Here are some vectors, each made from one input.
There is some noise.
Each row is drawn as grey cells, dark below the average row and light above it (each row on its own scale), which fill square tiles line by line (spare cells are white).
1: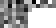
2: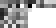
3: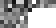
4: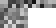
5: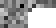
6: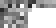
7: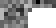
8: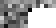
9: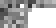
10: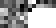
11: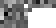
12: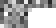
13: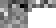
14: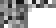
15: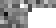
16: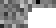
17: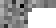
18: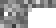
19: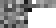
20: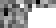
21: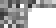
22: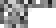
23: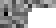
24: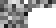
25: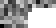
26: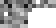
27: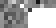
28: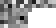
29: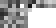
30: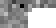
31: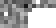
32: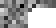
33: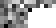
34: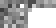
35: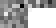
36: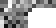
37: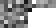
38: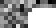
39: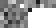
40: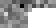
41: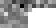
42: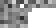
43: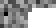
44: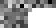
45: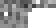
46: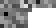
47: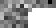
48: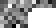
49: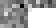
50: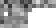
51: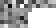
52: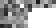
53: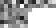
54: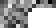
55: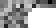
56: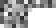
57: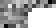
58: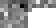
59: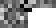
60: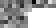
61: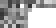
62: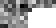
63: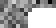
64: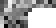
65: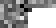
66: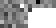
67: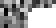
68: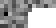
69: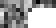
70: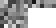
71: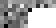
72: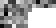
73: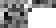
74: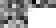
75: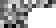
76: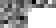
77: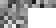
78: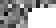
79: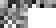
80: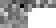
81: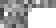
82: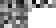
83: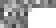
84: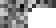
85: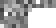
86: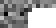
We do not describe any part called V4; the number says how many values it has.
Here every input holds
a point on a 5-point line and a value of V4, together with either a point on a 5-point circle and a true/false value, or a fixed value.
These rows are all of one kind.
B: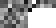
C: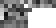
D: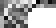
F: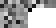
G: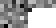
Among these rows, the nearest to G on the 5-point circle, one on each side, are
C and F.
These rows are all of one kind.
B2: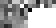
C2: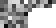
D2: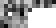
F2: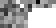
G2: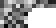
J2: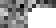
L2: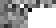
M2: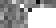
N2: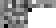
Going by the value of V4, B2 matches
D2, L2 and M2.
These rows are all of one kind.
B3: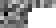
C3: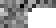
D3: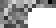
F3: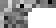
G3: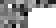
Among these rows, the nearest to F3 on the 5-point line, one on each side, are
C3 and G3.
